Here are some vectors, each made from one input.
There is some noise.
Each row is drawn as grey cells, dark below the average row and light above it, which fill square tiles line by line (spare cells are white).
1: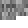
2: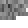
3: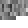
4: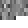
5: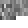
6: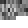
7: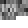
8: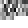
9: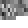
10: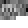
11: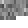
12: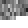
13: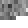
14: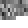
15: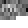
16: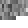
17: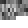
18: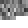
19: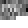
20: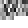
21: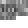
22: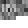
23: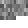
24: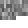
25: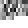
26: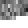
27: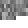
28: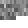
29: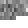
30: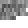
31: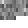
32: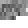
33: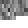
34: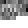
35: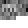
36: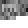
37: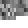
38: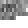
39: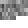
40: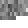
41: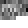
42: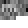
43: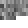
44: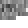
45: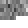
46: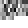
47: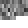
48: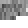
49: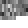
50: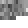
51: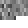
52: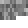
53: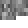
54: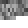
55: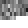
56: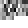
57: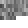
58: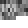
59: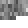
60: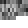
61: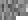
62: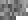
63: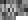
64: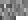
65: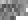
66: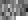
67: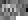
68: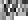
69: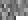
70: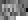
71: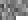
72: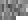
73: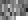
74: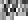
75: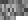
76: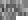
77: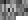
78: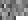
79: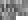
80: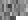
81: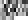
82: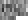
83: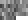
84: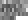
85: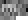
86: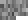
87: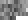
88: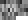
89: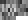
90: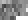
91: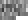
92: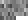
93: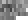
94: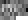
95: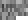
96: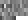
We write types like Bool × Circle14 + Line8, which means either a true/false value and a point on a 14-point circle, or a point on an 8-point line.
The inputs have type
List2(Bool × Line5).
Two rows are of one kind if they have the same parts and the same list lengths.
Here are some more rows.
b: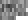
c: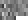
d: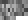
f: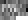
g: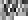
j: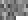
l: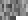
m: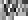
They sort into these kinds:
b, c, j, l
d, f
g, m

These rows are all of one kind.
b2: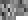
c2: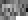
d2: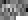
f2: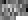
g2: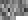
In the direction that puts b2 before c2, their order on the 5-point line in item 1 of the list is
b2, g2, c2, d2, f2.
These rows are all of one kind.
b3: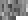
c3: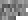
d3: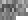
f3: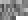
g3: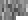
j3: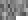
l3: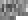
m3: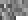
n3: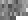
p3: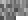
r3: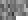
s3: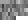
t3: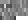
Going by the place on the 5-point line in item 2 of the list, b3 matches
g3 and p3.
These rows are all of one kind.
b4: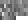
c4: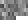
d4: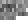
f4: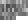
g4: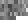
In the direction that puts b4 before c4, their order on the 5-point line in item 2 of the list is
b4, f4, c4, g4, d4.
